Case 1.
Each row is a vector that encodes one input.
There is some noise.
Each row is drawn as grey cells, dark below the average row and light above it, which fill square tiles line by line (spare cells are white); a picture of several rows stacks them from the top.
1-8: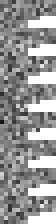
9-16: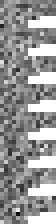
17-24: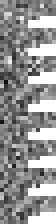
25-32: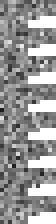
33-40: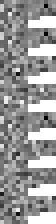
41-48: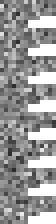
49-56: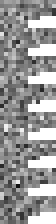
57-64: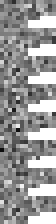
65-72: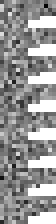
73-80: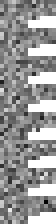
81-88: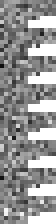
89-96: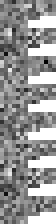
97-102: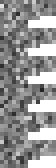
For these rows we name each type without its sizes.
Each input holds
either a point on a circle, or a fixed value, or a node of a tree.
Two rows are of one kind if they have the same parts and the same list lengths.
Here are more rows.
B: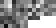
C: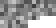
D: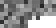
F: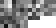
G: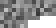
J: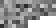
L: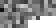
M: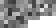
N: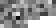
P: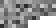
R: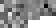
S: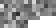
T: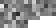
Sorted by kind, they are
B, F
C, J, P, R, S, T
D, G, L, M, N

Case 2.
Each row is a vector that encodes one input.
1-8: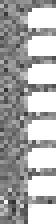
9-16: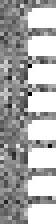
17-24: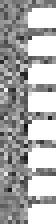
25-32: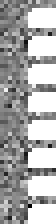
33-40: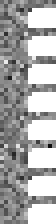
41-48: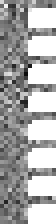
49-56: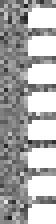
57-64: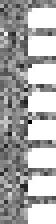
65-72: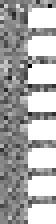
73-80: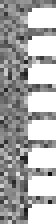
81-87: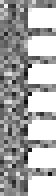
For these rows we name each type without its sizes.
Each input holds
either a point on a circle, or a node of a tree.
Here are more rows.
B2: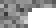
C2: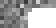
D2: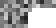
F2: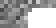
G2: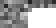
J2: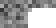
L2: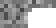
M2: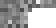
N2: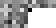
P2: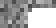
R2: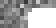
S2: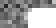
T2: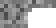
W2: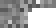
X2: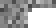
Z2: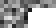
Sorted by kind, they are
B2, C2, F2, G2, J2, L2, M2, P2, R2, S2, T2, W2, X2
D2, N2, Z2

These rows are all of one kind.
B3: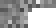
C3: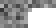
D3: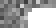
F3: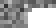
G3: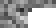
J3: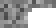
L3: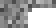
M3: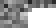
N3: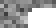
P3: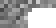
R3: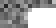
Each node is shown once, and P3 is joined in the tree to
D3 and J3.
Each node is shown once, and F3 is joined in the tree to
J3 and M3.
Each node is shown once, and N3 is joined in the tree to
G3 and J3.
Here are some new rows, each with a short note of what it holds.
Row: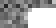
a node of a tree
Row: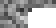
a node of a tree
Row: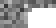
a node of a tree
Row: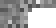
a node of a tree
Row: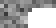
a node of a tree
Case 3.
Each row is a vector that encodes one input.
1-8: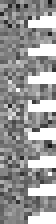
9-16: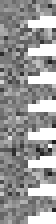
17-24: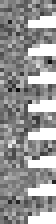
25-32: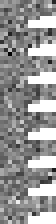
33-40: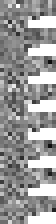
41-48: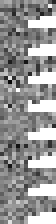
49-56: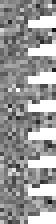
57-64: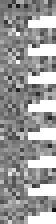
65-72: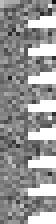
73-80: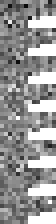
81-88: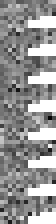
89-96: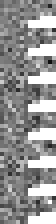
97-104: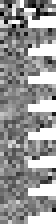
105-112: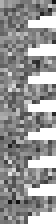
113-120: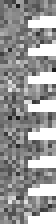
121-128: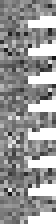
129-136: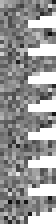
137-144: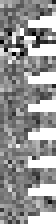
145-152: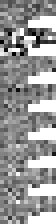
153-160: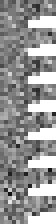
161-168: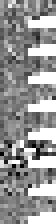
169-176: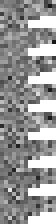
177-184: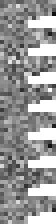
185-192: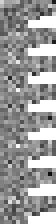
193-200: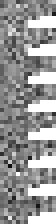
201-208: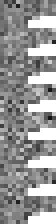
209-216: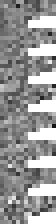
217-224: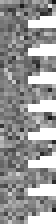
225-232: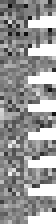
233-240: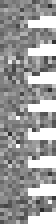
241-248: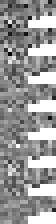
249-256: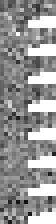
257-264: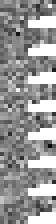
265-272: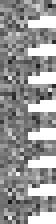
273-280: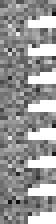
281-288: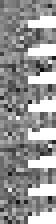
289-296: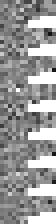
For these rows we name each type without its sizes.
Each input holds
a list of points on a line.
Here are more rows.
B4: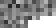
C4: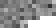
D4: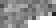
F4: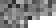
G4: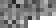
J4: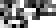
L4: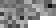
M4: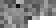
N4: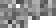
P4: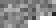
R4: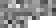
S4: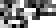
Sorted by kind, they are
B4, F4, G4, M4
C4, D4, L4, N4, P4, R4
J4, S4

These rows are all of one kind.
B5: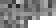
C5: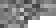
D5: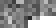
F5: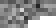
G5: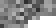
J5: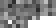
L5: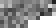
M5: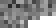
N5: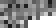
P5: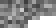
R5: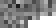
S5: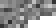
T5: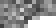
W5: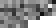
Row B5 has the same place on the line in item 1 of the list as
J5, M5 and R5.
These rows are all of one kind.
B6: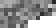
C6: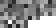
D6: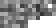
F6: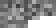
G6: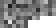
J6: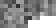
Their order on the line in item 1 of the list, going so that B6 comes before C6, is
B6, D6, F6, J6, G6, C6.
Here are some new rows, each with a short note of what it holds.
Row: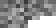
a list of two items
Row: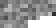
a list of one item
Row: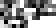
the empty list
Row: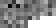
a list of two items
